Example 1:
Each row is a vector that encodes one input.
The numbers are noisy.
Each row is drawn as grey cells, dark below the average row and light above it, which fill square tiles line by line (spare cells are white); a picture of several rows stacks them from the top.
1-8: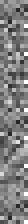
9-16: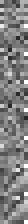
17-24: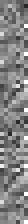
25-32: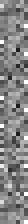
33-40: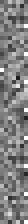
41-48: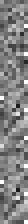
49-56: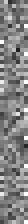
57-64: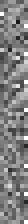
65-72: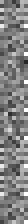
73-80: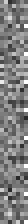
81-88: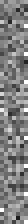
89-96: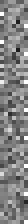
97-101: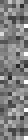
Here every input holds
one of 9 labels.
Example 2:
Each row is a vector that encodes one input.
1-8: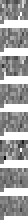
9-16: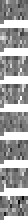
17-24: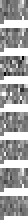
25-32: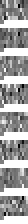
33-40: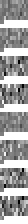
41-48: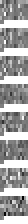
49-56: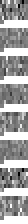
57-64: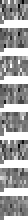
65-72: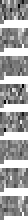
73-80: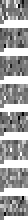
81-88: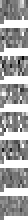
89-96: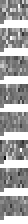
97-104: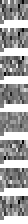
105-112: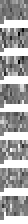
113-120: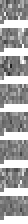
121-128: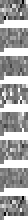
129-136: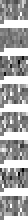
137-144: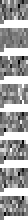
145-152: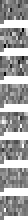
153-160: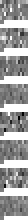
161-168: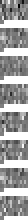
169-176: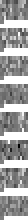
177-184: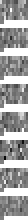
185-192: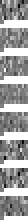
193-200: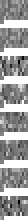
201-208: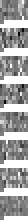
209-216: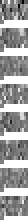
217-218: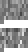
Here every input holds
a point on a 10-point line.
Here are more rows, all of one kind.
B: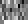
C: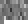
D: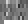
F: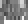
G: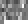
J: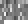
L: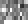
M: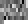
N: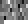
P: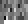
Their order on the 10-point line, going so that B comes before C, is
B, N, P, D, C, F, G, J, L, M.
